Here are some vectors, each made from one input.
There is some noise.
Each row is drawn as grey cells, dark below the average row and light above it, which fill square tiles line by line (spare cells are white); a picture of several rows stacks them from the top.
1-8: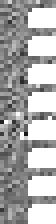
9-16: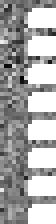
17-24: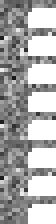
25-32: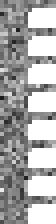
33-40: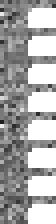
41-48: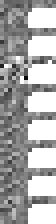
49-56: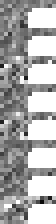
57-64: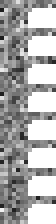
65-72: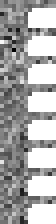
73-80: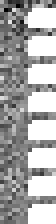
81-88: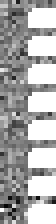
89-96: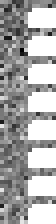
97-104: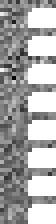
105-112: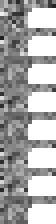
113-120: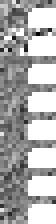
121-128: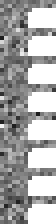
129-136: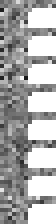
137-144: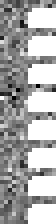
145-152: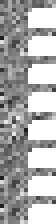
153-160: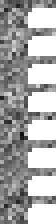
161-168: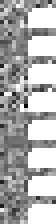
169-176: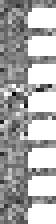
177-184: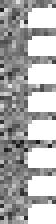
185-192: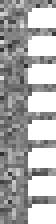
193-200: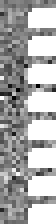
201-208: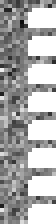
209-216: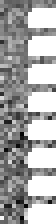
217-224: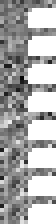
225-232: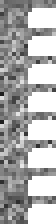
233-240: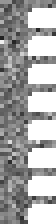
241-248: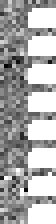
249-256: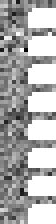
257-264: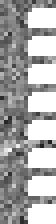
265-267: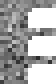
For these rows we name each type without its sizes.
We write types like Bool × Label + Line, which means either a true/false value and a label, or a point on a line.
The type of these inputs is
Label + Line.
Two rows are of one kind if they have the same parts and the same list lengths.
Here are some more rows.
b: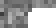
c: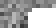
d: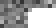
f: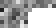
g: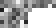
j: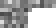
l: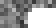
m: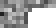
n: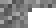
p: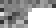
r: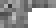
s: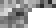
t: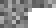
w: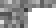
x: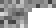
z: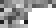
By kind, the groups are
b, c, d, j, l, m, n, r, t, w
f, g, p, s, x, z

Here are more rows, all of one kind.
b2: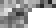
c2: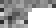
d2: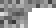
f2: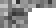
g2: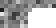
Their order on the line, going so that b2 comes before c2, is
b2, f2, d2, c2, g2.
